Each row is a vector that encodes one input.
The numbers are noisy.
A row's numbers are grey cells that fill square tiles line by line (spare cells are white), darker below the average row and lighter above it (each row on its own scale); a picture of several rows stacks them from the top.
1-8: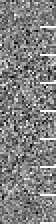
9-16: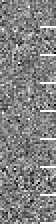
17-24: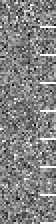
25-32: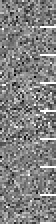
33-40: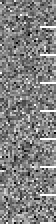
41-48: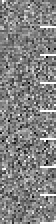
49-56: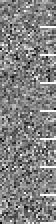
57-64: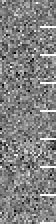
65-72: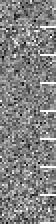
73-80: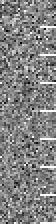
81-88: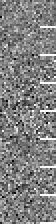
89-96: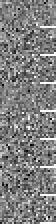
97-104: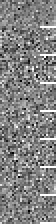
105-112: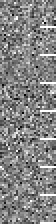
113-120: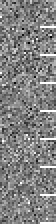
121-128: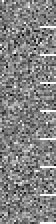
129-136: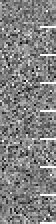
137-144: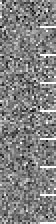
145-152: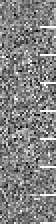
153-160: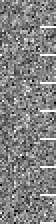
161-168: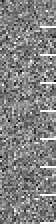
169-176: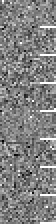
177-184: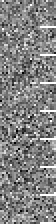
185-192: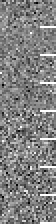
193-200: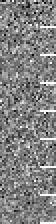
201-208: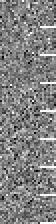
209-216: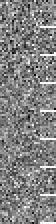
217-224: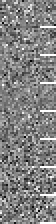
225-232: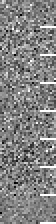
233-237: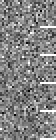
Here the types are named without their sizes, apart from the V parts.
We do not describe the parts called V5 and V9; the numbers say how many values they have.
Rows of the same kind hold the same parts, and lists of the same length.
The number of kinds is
2.
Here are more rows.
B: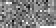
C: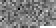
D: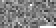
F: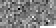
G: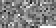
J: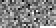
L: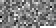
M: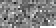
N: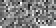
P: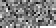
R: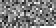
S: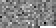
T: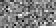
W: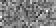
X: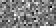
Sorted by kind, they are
B, C, F, J, M, N, P, R, T, W
D, G, L, S, X

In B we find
a point on a line, a node of each of two trees, a true/false value, a value of V5 and a value of V9.
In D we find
a point on a line, a node of each of three trees, a true/false value, a value of V5 and a value of V9.
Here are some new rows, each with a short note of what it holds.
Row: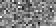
a point on a line, a node of each of two trees, a true/false value, a value of V5 and a value of V9
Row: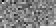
a point on a line, a node of each of two trees, a true/false value, a value of V5 and a value of V9
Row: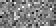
a point on a line, a node of each of three trees, a true/false value, a value of V5 and a value of V9
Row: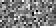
a point on a line, a node of each of three trees, a true/false value, a value of V5 and a value of V9
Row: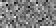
a point on a line, a node of each of two trees, a true/false value, a value of V5 and a value of V9
